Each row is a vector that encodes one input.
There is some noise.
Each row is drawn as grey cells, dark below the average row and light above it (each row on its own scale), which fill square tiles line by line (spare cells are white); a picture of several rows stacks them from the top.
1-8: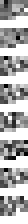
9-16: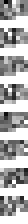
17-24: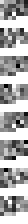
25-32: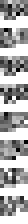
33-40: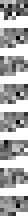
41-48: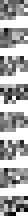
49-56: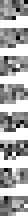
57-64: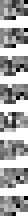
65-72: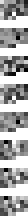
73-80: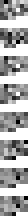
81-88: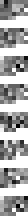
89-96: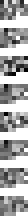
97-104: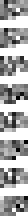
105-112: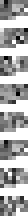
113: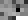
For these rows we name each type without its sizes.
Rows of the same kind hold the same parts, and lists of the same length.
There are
2 kinds of row.
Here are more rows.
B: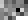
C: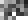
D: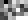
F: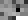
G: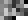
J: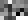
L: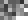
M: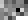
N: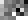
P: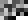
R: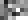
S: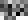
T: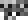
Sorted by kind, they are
B, C, F, G, J, M, N, P, S, T
D, L, R

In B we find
a point on a circle.
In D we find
three true/false values.
